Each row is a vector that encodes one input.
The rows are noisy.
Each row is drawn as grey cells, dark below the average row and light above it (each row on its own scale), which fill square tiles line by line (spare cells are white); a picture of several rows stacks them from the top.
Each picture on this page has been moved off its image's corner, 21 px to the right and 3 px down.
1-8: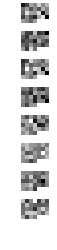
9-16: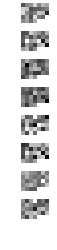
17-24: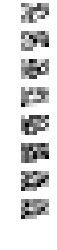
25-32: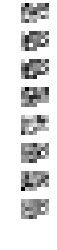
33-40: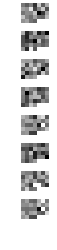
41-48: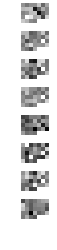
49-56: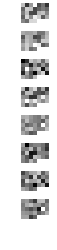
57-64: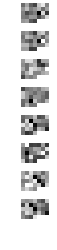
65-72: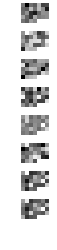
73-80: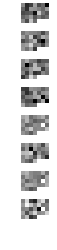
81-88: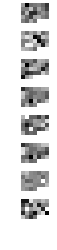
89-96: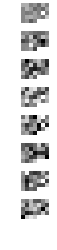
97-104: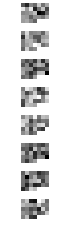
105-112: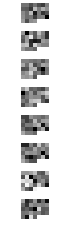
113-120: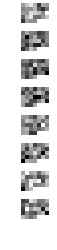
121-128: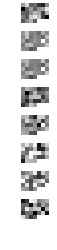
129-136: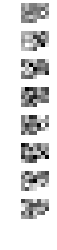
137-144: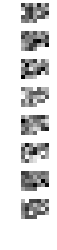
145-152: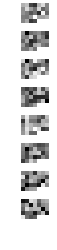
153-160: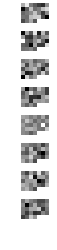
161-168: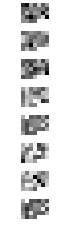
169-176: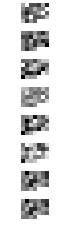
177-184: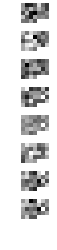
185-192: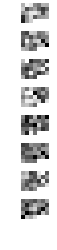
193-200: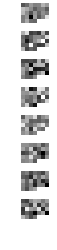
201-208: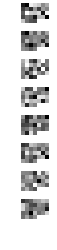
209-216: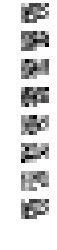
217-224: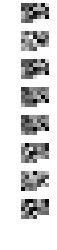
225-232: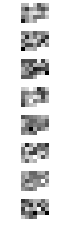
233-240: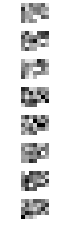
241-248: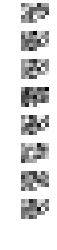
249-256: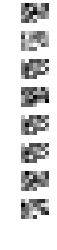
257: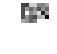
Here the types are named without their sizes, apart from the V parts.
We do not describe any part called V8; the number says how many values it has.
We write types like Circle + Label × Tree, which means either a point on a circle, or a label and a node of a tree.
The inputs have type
(Bool × Label + Unit) × V8.
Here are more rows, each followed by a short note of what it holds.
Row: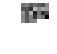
a value of V8
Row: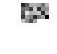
a label, a true/false value and a value of V8
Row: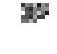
a value of V8
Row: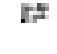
a label, a true/false value and a value of V8
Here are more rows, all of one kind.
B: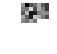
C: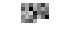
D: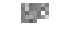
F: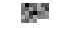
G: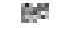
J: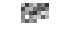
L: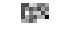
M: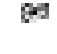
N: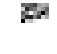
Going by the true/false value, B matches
F and N.
